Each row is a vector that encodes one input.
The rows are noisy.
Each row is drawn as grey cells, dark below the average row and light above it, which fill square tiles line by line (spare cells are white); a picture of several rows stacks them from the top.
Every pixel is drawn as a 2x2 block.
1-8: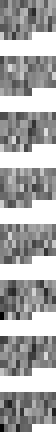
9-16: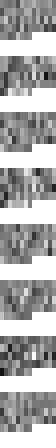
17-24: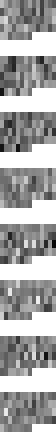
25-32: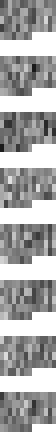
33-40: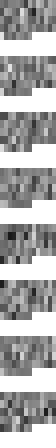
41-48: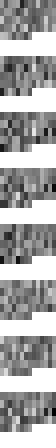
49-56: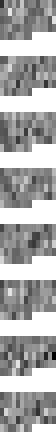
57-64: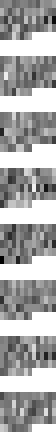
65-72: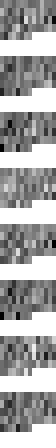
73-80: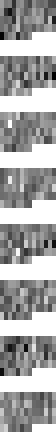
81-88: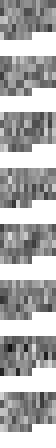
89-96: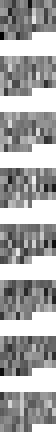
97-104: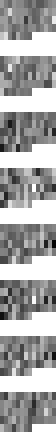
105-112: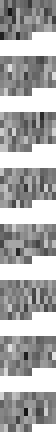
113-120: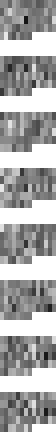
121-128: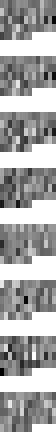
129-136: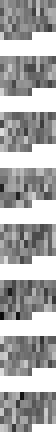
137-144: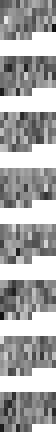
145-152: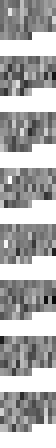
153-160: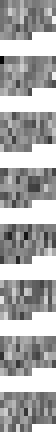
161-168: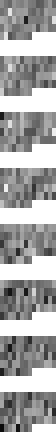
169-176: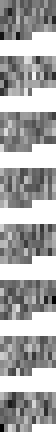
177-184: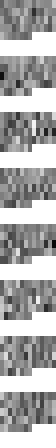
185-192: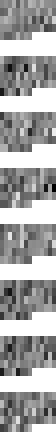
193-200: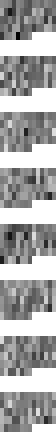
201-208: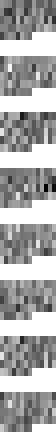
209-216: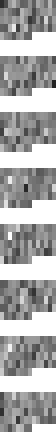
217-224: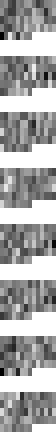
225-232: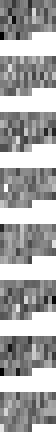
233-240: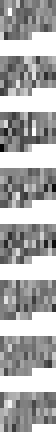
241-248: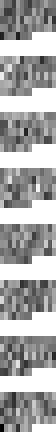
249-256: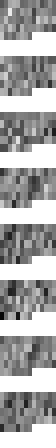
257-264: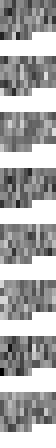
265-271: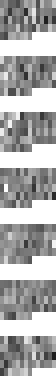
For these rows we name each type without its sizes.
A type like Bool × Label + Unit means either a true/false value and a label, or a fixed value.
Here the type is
Bool × Line + (Circle + Unit) × Label.
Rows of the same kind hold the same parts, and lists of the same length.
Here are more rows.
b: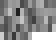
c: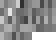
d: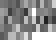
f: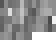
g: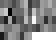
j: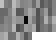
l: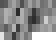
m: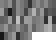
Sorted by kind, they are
b, f, l
c, j
d, g, m

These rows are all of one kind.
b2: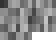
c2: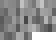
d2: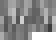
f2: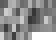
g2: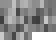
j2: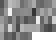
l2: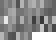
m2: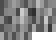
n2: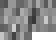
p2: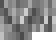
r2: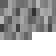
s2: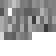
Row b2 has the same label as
f2, m2, n2 and r2.
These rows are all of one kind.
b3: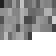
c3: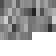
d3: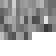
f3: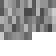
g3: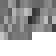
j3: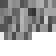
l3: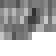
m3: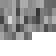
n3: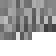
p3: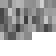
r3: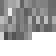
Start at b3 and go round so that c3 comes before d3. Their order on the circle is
b3, c3, n3, j3, f3, p3, r3, d3, m3, l3, g3.
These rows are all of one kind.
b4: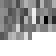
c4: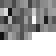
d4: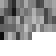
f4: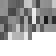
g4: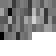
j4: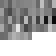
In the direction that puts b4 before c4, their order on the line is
d4, f4, b4, j4, g4, c4.
